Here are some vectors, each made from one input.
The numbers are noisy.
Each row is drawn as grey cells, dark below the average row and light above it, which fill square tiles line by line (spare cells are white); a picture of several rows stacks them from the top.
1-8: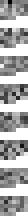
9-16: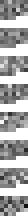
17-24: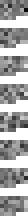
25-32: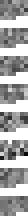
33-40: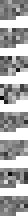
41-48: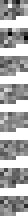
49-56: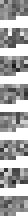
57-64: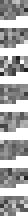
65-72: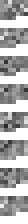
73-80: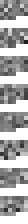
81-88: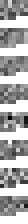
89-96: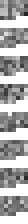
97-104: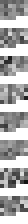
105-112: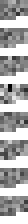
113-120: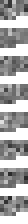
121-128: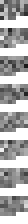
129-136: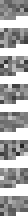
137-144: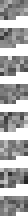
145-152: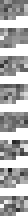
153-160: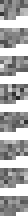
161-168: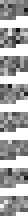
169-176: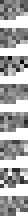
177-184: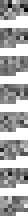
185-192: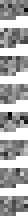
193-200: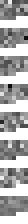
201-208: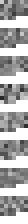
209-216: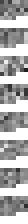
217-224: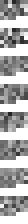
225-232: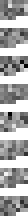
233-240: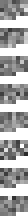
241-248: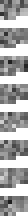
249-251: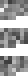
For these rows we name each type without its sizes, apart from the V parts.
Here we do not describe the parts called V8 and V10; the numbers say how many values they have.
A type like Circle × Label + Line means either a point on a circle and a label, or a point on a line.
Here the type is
(Bool × V10 + Line) × V8 + Circle.
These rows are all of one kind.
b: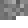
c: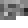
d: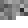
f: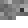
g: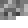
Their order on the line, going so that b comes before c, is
g, d, b, f, c.
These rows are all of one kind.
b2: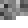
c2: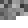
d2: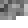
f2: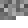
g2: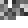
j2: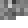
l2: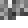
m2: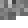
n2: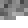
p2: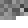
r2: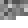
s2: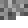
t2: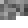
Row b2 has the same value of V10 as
d2, m2 and n2.
